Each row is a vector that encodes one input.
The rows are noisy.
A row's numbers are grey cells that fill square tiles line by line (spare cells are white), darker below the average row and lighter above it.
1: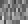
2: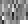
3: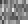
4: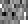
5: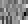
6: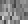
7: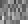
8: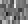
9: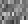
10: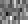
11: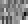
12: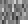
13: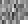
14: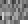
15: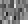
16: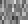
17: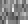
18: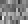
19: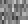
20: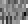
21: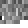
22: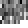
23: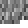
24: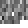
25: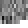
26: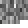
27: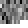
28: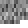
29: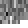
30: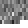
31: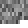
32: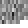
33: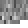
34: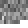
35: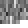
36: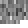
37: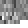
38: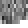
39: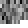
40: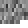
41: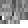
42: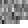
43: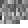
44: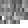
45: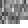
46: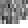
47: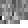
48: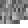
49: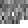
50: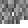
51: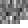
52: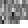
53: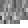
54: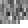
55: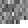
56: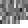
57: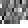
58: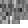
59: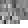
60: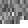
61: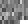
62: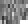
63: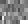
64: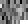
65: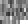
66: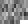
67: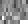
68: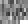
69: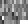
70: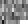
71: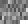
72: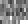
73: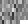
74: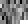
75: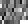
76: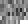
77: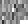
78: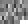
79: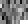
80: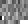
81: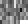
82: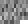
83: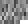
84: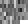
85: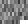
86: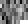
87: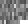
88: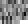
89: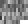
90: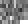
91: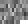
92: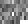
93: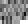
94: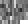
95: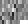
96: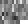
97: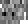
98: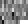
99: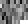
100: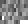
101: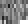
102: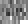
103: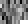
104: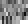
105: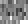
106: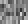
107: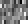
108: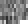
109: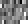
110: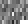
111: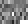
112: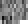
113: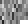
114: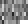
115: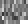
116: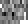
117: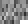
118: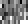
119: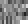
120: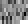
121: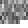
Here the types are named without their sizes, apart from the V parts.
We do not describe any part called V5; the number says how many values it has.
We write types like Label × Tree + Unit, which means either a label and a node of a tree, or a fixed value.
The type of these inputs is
List(Circle) × V5.
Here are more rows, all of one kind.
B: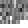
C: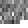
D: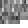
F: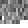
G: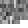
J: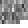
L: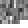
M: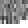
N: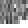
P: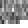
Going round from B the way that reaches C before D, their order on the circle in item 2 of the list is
B, F, G, L, P, M, N, C, D, J.
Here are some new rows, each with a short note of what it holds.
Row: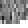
a value of V5, together with a list of two items
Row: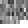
a value of V5, together with a list of one item
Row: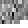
a value of V5, together with a list of one item
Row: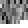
a value of V5, together with the empty list
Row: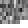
a value of V5, together with a list of two items
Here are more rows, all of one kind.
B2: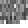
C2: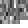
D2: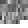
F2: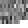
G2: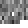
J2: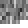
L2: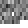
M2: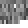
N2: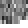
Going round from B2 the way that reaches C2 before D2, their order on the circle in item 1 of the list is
B2, C2, M2, F2, J2, G2, N2, L2, D2.
